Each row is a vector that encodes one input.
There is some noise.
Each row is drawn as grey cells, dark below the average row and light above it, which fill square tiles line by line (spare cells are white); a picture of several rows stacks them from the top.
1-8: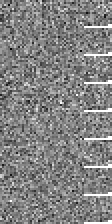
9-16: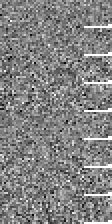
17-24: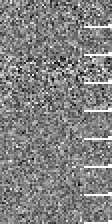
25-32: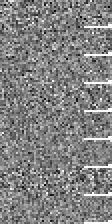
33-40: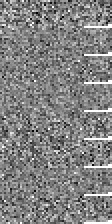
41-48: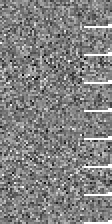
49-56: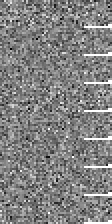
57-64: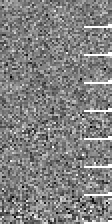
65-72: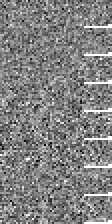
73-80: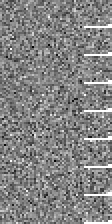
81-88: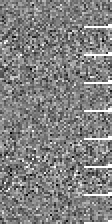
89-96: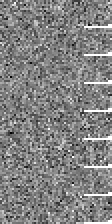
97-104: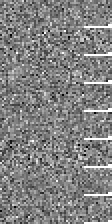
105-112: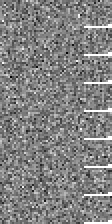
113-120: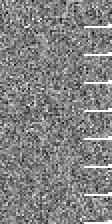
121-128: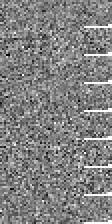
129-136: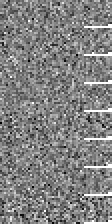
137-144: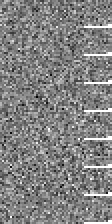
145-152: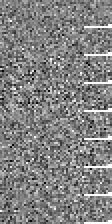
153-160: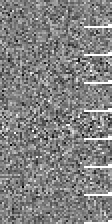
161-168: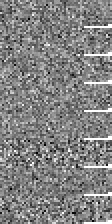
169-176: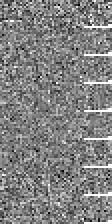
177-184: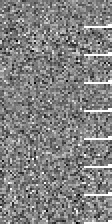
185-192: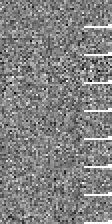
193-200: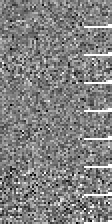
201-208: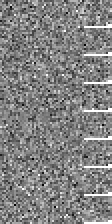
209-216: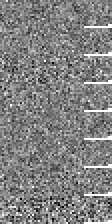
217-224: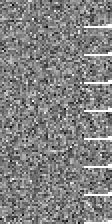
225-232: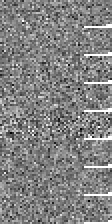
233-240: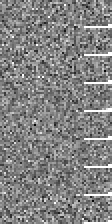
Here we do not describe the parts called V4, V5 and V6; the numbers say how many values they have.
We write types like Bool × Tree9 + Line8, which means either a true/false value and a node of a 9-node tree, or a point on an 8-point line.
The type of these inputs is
(Bool × Circle10 + Line8) × (V4 × V5 + V6).
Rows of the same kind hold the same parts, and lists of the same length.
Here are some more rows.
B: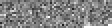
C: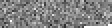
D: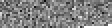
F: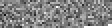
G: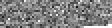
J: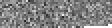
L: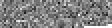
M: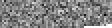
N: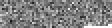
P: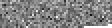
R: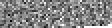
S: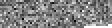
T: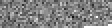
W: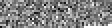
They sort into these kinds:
B, D, N, R
C, F, P
G, J, W
L, M, S, T

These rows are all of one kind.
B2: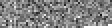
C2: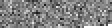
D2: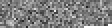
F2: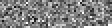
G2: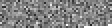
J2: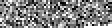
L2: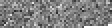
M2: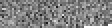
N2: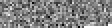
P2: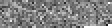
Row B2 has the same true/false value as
D2, F2, G2 and M2.
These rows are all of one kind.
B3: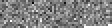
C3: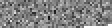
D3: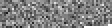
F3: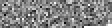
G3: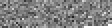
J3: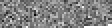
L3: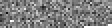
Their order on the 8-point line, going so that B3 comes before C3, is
L3, B3, D3, C3, G3, F3, J3.
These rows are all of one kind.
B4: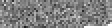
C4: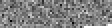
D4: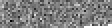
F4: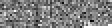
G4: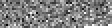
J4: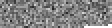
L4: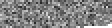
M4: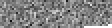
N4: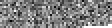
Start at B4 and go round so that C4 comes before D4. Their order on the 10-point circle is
B4, M4, F4, N4, J4, G4, C4, D4, L4.
